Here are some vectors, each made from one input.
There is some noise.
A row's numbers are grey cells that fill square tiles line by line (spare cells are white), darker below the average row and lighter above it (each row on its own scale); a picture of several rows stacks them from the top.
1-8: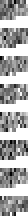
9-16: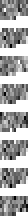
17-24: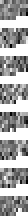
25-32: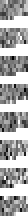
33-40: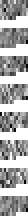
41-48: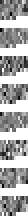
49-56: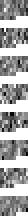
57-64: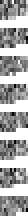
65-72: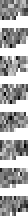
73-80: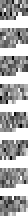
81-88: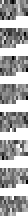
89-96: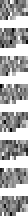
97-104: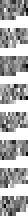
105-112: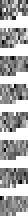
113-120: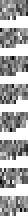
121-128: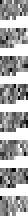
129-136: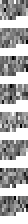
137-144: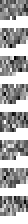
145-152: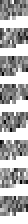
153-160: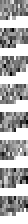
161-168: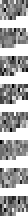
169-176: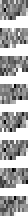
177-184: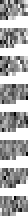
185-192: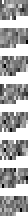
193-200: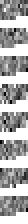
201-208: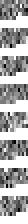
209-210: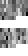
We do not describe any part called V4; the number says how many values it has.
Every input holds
a point on a 5-point line, together with a list of up to two items, each a true/false value and a value of V4.
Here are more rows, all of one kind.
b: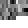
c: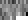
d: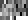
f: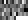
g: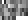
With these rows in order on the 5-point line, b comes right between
c and f.
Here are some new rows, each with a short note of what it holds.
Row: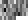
a point on a 5-point line, together with the empty list
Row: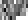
a point on a 5-point line, together with the empty list
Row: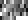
a point on a 5-point line, together with a list of two items
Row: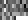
a point on a 5-point line, together with a list of two items
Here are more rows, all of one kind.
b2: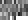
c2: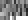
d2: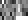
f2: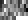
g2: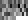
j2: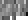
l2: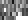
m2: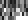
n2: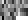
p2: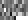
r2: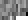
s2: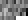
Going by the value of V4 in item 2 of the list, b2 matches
d2, m2 and p2.
